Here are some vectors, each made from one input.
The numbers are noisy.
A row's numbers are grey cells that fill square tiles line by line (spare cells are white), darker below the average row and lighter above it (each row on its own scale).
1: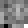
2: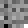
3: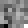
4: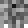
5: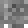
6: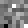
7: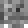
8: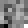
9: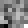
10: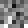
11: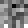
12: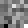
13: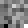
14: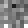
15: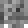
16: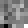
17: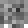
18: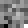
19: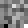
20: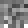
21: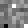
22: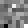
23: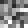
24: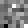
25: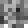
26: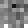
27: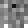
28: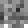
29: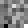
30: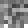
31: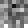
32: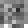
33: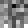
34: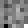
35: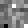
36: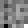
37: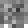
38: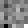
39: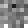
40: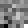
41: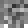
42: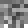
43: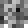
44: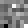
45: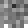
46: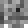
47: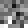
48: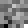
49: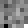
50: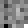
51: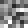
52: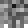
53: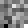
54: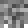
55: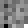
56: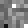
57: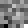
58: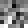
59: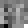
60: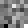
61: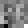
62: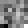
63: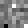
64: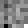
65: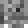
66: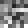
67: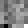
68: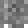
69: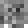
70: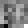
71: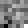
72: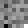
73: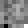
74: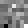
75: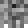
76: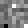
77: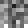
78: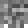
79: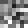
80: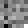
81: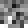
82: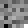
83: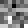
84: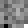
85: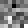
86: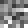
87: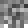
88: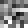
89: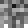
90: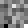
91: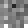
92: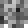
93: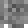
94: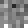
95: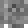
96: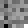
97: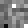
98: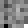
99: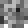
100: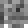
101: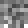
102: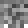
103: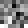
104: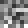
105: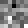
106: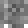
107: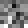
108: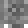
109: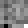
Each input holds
a point on a 10-point line and a true/false value.
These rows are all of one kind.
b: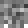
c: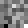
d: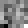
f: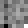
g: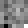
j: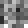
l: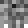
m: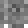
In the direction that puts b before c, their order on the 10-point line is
f, g, b, l, d, m, c, j.
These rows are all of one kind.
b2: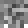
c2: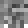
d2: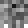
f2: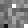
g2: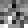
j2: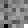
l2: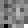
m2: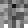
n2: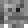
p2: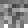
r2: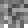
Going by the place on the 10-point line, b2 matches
c2, p2 and r2.
